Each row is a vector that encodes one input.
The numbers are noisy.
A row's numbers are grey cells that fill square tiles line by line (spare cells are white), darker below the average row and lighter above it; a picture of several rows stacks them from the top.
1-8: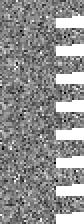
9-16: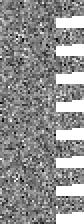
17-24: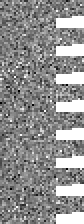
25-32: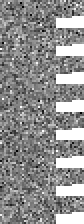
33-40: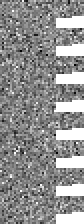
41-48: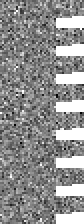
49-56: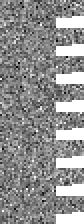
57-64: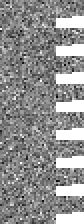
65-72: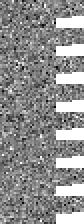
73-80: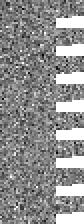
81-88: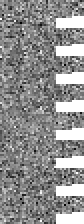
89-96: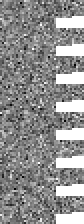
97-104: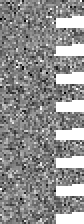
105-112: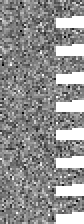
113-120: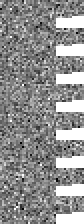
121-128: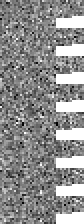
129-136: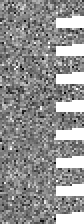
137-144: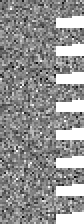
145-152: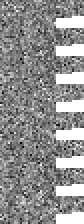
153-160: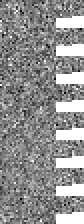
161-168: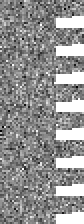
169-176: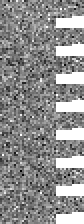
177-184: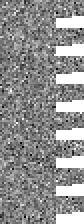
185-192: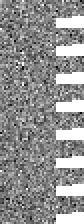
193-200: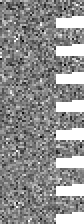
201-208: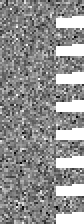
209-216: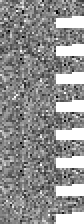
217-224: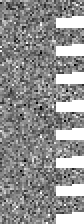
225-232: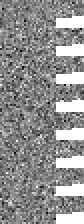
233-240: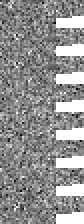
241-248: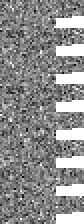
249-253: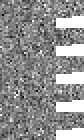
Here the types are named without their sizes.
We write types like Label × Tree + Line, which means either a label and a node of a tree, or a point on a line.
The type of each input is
List(Line) × Tree.
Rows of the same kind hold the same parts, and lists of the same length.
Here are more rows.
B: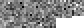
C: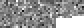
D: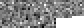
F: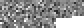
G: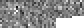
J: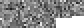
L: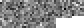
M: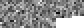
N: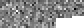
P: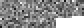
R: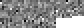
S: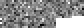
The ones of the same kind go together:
B, J, L
C
D, P, R, S
F, G, M, N

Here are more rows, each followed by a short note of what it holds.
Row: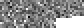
a node of a tree, together with a list of one item
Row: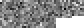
a node of a tree, together with the empty list
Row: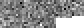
a node of a tree, together with the empty list
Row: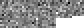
a node of a tree, together with a list of three items
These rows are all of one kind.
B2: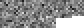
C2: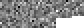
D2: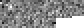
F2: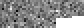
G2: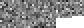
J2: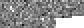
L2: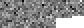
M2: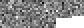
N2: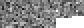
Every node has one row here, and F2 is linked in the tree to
L2 and N2.
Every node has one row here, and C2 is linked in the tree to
J2.
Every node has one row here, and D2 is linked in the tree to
G2 and L2.
